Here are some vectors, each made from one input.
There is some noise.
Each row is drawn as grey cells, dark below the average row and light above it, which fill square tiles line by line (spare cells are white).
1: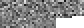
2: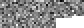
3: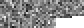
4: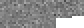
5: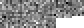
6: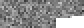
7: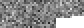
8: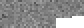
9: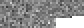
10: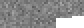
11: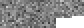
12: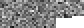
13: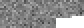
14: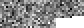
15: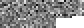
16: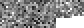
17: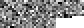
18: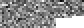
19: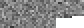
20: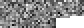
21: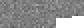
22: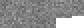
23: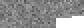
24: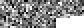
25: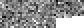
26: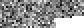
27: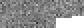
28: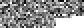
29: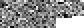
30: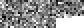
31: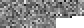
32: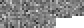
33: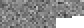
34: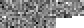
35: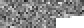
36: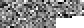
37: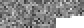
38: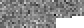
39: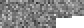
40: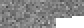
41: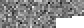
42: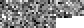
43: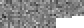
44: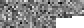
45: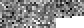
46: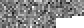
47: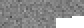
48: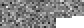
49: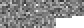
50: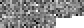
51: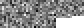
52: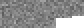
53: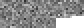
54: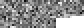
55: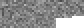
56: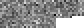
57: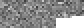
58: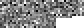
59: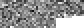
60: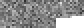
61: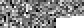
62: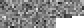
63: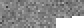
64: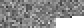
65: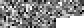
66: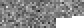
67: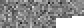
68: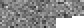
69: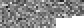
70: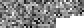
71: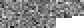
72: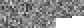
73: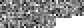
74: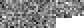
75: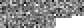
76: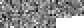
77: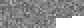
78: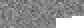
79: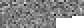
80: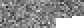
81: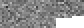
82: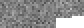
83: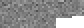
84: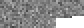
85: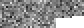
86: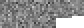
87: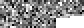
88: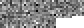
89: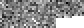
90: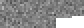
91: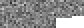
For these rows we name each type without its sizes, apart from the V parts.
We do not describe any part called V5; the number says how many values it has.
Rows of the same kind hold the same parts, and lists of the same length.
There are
3 kinds of row.
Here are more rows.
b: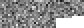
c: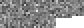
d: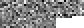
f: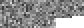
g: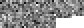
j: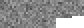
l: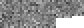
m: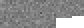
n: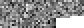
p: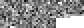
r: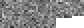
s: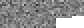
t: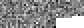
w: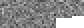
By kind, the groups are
b, g, n, t
c, d, m, r, w
f, j, l, p, s

